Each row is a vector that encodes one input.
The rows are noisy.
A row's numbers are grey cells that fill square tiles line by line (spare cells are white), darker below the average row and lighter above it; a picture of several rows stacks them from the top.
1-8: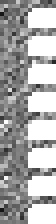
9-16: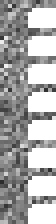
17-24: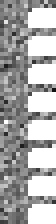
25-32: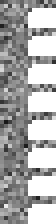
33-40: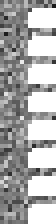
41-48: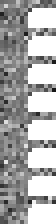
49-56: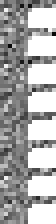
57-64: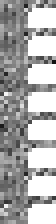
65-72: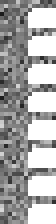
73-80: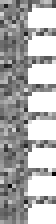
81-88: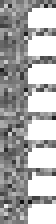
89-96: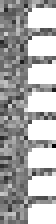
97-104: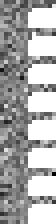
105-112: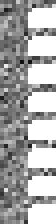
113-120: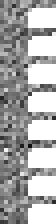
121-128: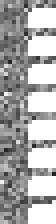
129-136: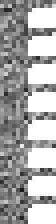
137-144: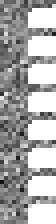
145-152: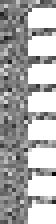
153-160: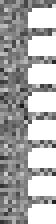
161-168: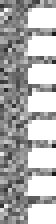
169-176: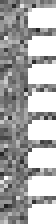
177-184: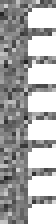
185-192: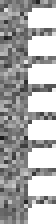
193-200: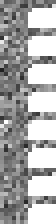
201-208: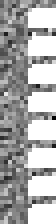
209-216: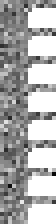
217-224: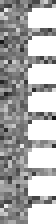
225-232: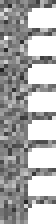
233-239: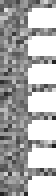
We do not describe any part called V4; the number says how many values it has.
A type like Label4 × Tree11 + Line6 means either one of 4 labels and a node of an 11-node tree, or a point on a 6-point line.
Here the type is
(Label10 + Line8) × V4.
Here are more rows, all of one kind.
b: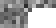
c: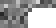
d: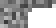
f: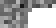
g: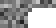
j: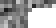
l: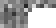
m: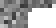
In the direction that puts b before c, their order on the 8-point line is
f, j, b, c, l, d, m, g.
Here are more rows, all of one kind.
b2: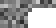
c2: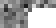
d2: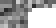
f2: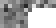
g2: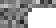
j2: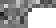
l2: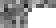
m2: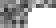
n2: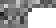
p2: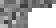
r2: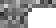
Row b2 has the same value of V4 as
g2, j2, n2 and r2.
